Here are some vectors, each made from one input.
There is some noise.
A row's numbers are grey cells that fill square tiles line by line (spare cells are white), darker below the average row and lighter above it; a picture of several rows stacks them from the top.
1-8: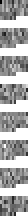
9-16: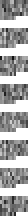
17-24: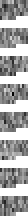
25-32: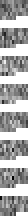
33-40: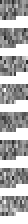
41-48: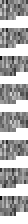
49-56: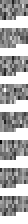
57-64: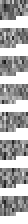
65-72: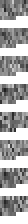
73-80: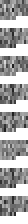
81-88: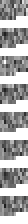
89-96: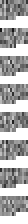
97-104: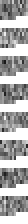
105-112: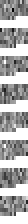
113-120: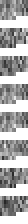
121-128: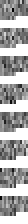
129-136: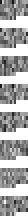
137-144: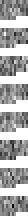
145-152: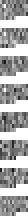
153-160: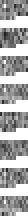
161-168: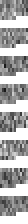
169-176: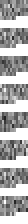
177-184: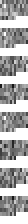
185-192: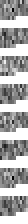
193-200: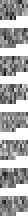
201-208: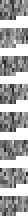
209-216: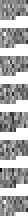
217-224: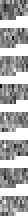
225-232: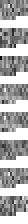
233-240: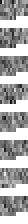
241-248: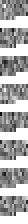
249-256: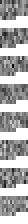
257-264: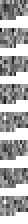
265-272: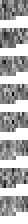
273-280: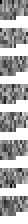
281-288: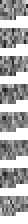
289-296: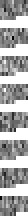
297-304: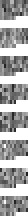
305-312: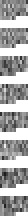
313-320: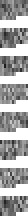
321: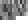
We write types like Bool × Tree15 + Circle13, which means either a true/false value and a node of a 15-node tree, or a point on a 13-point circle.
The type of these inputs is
Bool × Circle8 + Circle11 + Unit.
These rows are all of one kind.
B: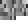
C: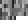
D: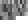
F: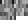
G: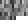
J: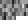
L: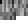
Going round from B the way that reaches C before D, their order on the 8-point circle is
B, F, L, J, C, G, D.
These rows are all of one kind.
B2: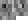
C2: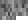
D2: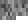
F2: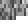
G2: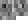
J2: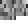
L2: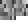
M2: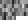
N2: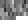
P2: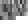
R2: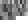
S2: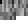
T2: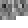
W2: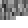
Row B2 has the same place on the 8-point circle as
G2, J2, L2 and T2.
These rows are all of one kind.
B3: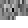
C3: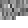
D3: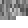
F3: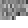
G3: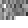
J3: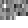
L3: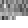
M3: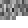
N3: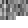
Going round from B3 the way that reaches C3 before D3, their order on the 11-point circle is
B3, C3, F3, G3, J3, N3, L3, D3, M3.
